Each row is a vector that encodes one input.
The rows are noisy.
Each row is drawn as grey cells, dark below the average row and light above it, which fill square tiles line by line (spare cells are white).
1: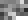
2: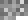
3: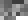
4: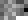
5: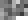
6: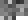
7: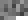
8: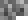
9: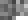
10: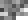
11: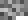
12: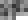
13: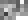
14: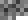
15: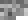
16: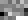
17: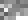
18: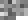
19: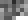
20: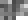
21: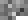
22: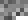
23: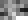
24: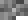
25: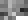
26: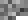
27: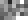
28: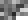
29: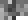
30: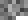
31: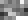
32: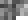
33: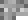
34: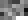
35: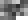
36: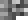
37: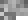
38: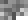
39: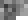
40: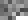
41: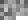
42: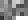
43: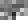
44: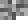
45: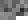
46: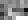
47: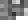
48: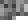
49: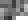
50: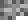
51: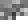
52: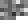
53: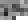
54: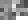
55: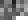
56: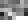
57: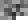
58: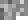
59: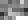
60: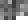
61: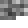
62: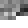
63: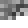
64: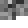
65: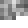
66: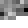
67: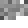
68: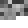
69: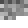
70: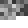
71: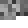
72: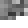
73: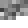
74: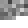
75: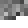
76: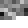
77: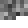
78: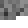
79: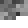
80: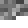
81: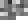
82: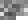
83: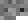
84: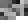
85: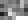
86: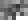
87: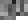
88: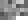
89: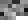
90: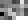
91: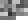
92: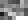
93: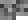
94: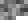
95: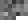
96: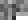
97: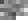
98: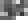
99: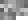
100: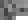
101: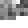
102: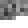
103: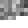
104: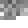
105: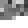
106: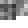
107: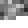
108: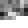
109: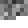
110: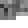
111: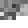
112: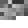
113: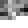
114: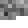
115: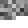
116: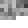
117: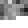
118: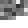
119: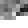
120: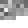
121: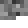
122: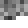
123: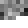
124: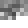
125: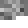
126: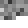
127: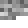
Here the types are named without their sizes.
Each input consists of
a point on a line, together with either a point on a line, or three true/false values.
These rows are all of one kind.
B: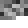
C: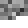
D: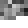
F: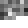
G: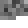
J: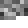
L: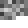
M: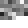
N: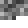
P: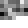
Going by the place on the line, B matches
F, J, M and P.
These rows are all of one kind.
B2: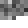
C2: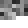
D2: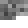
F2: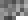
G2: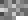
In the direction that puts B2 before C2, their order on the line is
B2, D2, F2, G2, C2.
